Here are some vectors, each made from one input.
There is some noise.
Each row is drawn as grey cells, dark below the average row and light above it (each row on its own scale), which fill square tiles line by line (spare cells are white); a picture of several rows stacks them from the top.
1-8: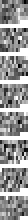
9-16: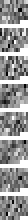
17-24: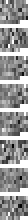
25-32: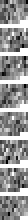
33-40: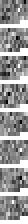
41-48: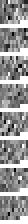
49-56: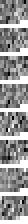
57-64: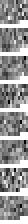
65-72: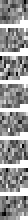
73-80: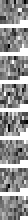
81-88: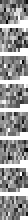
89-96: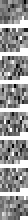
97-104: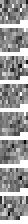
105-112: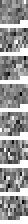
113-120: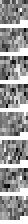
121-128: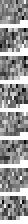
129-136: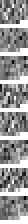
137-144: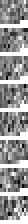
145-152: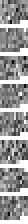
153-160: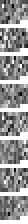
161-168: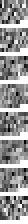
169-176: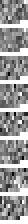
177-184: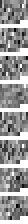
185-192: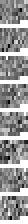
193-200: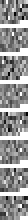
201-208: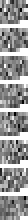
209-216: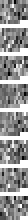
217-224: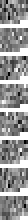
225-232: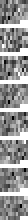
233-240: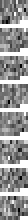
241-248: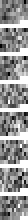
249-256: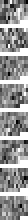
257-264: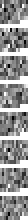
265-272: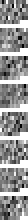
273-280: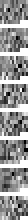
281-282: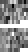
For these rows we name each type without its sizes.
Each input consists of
a true/false value, together with either a point on a line, or a node of a tree.
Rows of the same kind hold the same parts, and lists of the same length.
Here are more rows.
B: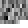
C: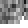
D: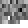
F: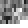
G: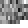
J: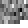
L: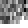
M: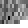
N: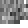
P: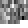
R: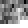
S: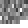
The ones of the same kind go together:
B, C, D, F, G, J, L, M, N, R
P, S

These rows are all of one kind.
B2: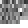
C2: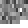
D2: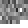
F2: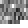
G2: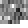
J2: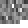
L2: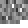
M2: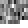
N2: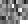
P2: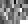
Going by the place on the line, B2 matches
F2 and G2.
